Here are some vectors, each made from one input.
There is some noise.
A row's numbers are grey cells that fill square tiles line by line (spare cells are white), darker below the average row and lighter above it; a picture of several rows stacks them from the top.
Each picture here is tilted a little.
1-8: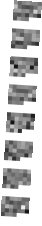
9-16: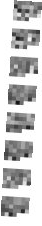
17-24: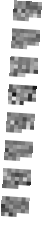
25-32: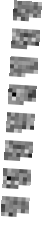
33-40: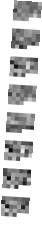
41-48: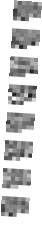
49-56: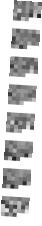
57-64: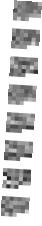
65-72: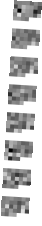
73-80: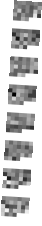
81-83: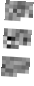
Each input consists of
either one of 7 labels, or three true/false values.
